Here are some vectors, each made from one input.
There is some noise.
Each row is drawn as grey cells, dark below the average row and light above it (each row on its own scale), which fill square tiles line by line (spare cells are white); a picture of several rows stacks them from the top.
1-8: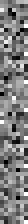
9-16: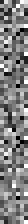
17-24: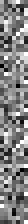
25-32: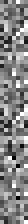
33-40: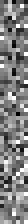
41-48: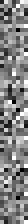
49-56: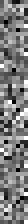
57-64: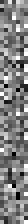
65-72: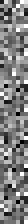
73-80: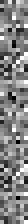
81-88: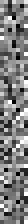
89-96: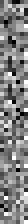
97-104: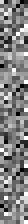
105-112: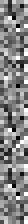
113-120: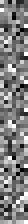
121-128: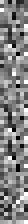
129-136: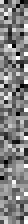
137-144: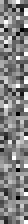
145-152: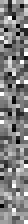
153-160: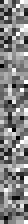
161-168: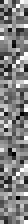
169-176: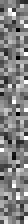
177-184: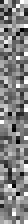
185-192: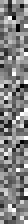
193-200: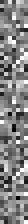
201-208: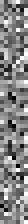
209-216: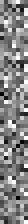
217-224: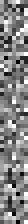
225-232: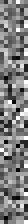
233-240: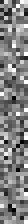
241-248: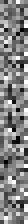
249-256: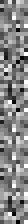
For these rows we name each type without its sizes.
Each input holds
four true/false values.
